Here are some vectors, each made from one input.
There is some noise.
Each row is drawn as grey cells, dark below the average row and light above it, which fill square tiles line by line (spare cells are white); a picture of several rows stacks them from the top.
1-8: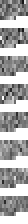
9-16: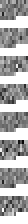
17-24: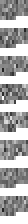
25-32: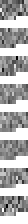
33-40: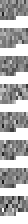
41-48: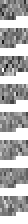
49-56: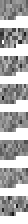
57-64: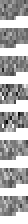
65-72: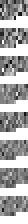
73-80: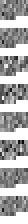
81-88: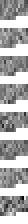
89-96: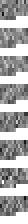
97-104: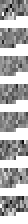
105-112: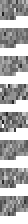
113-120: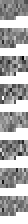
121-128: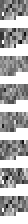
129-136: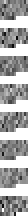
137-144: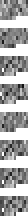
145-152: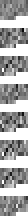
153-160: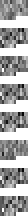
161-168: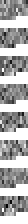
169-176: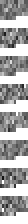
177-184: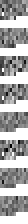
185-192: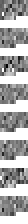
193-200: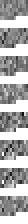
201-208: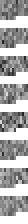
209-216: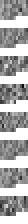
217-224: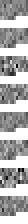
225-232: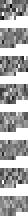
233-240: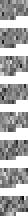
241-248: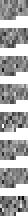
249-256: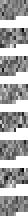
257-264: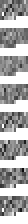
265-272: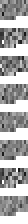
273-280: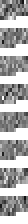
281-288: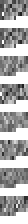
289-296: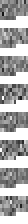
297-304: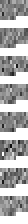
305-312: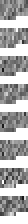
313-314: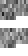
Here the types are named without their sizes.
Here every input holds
either a label, or a point on a line.
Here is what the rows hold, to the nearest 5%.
About 30% of them hold a label. The rest hold a point on a line.
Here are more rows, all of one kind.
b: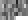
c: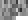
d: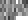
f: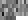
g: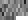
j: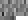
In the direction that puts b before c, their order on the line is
j, f, g, b, c, d.
